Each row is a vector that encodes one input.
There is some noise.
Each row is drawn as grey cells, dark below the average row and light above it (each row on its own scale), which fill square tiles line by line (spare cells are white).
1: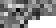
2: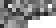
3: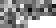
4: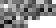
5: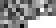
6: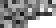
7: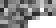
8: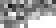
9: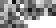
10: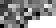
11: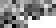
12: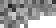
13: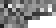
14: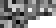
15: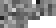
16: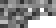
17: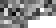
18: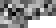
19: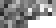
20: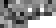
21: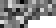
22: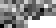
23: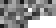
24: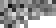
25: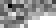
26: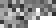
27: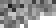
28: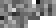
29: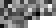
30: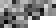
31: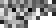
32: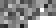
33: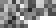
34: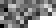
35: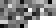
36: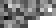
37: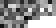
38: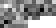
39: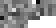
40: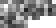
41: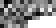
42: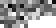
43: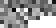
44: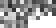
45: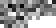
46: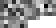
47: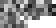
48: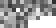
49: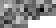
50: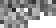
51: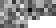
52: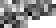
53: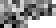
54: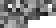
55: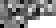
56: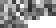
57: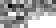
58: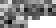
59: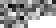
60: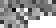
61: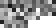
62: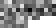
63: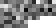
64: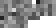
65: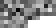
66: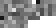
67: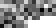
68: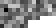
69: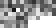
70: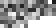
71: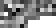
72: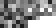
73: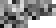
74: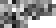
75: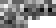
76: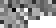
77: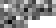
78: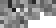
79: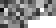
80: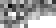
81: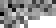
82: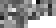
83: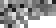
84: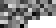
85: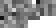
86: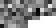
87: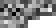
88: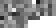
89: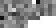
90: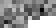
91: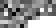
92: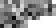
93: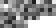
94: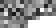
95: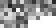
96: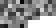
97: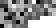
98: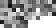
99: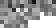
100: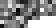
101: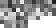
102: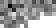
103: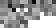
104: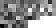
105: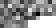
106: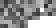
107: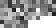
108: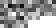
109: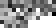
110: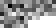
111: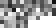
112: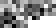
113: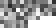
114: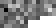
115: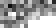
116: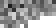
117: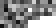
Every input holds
either three true/false values, or a list of up to two points on a 7-point line.
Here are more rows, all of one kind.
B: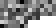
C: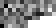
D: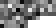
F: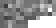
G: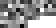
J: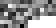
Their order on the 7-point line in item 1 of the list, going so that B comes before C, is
G, J, B, D, C, F.
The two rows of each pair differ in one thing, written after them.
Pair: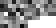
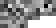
the place on the 7-point line in item 2 of the list
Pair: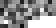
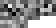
the place on the 7-point line in item 2 of the list
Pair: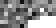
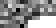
the place on the 7-point line in item 2 of the list
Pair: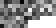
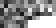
the place on the 7-point line in item 2 of the list
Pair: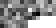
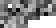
the place on the 7-point line in item 2 of the list
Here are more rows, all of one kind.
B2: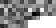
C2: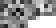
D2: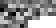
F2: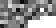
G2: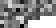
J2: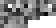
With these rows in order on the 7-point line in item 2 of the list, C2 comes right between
B2 and F2.
